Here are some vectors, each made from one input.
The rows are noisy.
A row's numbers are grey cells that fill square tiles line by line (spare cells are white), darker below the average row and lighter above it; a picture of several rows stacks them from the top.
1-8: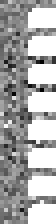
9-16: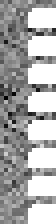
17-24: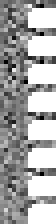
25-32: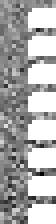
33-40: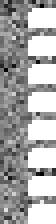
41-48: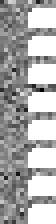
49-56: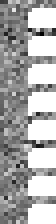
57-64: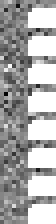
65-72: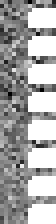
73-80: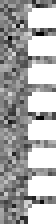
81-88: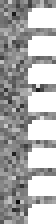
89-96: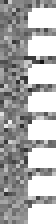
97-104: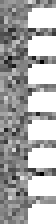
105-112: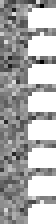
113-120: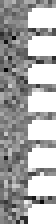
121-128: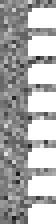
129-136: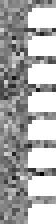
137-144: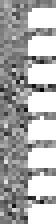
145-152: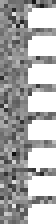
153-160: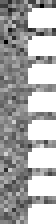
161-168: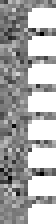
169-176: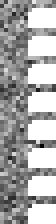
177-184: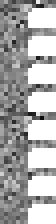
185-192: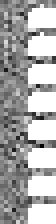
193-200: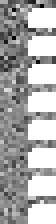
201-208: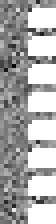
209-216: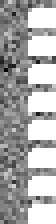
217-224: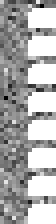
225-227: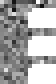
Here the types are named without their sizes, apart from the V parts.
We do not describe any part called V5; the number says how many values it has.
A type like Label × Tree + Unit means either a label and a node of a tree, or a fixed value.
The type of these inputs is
Circle + (Tree + Unit) × V5.
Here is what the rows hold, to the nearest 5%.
About 30% of them hold a point on a circle. The rest hold a value of V5, together with either a fixed value, or a node of a tree.
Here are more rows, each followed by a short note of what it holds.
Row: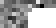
a point on a circle
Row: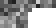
a point on a circle
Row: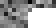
a point on a circle
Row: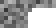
a node of a tree and a value of V5
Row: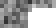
a node of a tree and a value of V5
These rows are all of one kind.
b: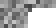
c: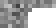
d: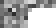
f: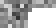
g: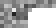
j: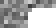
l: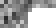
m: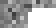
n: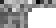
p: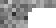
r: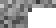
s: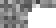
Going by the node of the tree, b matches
m and s.
